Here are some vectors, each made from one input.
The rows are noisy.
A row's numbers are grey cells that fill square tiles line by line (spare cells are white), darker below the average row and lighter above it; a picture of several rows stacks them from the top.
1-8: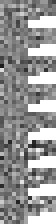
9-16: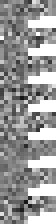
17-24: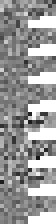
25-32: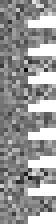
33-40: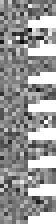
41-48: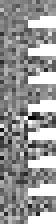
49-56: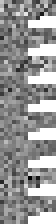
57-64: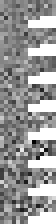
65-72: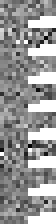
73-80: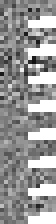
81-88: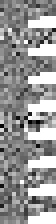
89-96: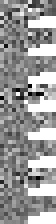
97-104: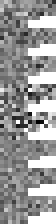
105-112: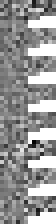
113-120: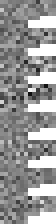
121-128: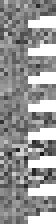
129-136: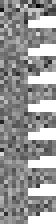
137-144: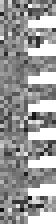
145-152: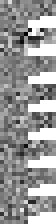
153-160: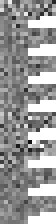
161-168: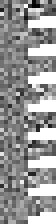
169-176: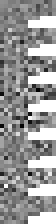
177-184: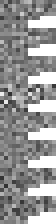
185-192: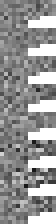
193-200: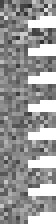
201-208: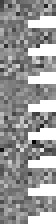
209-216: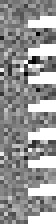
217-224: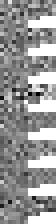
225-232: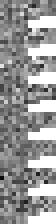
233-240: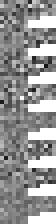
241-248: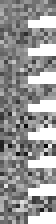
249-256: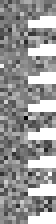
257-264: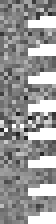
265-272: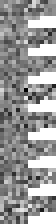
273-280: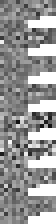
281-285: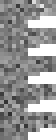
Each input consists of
a node of a 15-node tree.
